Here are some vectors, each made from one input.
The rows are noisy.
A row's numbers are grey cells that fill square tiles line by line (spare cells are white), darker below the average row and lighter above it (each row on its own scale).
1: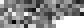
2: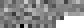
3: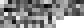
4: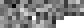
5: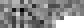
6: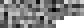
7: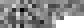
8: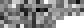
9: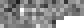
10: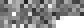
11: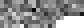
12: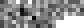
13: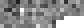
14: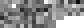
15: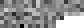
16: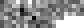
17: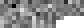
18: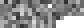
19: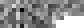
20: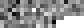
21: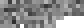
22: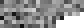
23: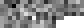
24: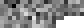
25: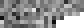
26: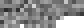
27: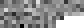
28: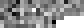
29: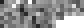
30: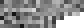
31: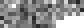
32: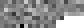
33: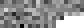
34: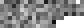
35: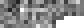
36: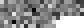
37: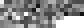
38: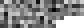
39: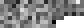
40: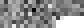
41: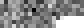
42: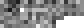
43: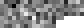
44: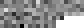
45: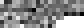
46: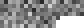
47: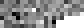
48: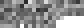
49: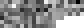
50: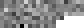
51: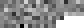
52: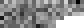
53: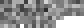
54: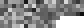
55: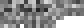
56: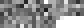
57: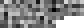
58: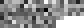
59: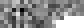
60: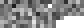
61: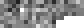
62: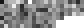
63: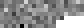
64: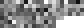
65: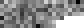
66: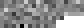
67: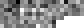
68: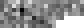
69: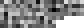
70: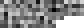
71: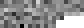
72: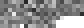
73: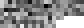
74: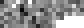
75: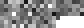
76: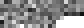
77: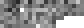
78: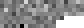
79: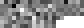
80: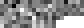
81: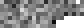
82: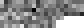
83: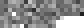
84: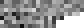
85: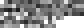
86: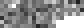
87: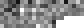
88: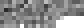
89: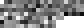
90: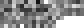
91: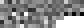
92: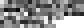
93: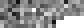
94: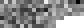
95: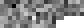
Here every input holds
a list of up to two points on a 12-point line.
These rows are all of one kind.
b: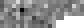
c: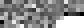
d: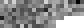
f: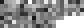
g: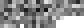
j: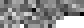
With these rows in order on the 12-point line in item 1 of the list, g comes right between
c and d.
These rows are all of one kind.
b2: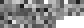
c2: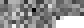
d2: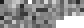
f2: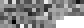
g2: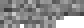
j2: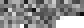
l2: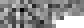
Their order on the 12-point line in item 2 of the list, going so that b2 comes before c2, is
b2, j2, d2, g2, c2, l2, f2.
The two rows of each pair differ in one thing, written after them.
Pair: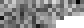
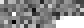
the place on the 12-point line in item 1 of the list
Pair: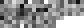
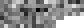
the place on the 12-point line in item 2 of the list
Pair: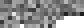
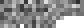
the place on the 12-point line in item 1 of the list
